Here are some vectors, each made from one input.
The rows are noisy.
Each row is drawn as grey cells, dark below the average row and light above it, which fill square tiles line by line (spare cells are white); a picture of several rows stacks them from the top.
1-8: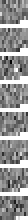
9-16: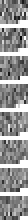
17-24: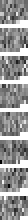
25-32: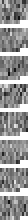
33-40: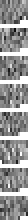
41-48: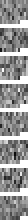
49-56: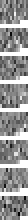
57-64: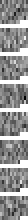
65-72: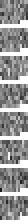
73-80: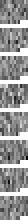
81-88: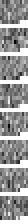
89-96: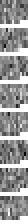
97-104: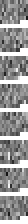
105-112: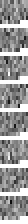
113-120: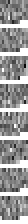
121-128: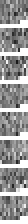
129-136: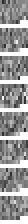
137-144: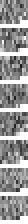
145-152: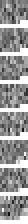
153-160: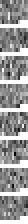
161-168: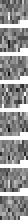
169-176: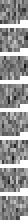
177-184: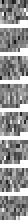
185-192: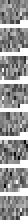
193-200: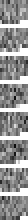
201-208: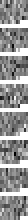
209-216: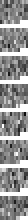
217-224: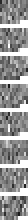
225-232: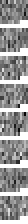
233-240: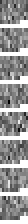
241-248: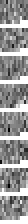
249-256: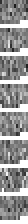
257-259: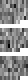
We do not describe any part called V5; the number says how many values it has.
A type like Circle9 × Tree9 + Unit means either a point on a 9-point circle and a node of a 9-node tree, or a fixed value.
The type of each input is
Bool × Bool × Bool × List2(Circle6) + Tree9 × V5.
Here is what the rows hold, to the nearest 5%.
About 15% of them hold a node of a 9-node tree and a value of V5. The rest hold three true/false values, together with a list of up to two points on a 6-point circle.
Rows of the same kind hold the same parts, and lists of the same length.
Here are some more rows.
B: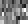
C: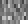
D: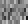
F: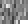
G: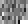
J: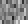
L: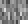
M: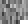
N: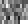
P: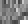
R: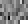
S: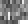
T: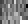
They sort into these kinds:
B, G, N
C, F, J
D, R, T
L, M, P, S

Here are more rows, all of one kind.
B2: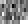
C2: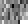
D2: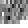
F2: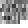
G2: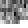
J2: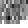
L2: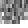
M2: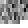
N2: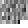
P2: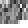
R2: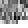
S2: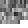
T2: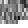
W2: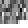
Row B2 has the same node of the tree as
D2, F2, J2 and L2.
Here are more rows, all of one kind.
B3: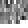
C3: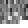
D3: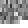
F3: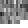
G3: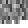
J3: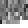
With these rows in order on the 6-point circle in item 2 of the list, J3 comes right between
B3 and C3.
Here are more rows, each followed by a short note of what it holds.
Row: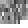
a node of a 9-node tree and a value of V5
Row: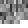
three true/false values, together with a list of two items
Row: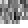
a node of a 9-node tree and a value of V5
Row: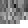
three true/false values, together with a list of one item
